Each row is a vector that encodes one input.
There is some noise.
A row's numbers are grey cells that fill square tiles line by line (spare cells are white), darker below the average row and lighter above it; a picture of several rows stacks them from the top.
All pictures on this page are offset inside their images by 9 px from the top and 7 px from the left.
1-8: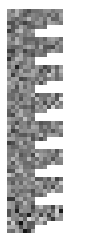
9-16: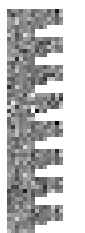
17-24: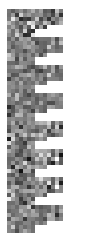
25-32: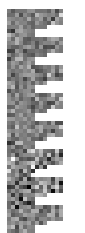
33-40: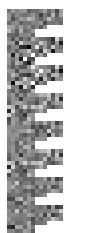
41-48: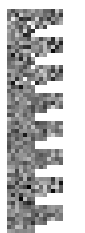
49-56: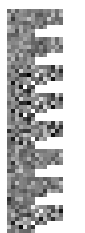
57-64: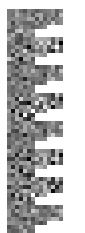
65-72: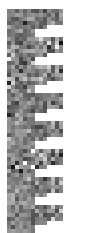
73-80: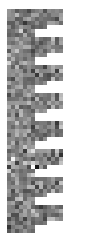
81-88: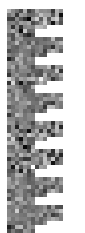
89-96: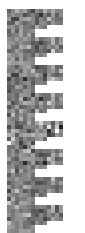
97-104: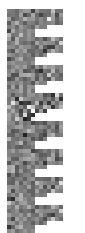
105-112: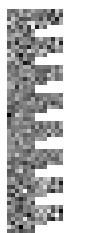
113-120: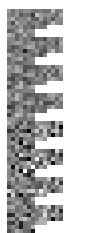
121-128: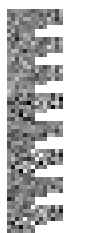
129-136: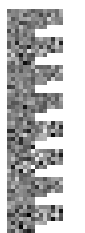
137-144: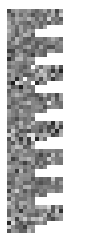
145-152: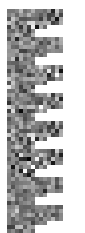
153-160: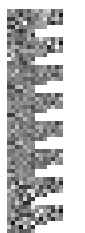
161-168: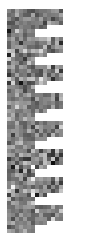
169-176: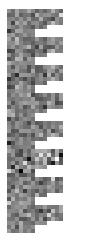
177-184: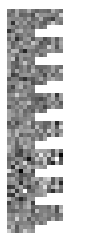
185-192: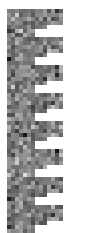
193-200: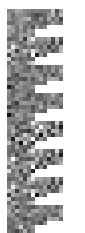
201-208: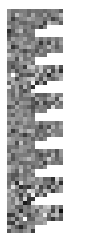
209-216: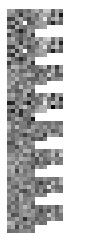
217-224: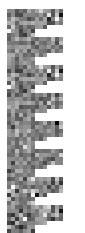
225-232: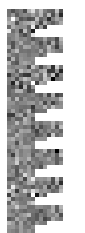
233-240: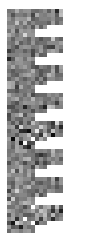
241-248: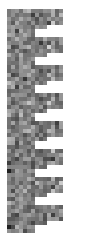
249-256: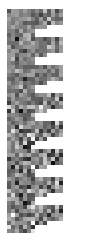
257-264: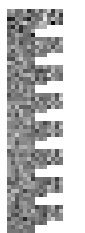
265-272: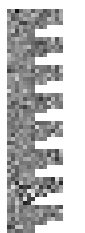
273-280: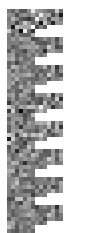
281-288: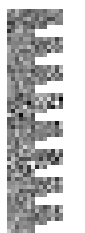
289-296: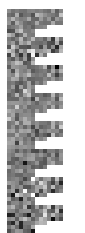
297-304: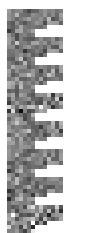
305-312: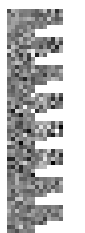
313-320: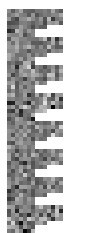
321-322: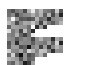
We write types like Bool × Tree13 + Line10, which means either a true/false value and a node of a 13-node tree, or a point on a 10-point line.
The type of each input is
Bool × Bool × Bool × Bool + (Line7 + Line13) × Line13.
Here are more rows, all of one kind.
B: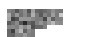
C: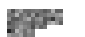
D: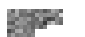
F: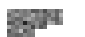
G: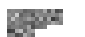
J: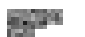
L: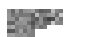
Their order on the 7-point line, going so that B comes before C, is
B, L, C, D, G, F, J.
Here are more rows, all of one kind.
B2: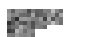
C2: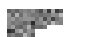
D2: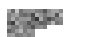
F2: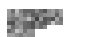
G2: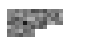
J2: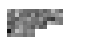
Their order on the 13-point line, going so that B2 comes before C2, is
G2, B2, J2, F2, D2, C2.
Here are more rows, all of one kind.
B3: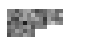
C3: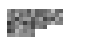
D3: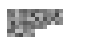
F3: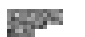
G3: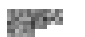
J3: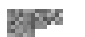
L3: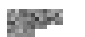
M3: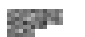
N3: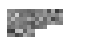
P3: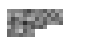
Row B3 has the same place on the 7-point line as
C3, G3 and J3.
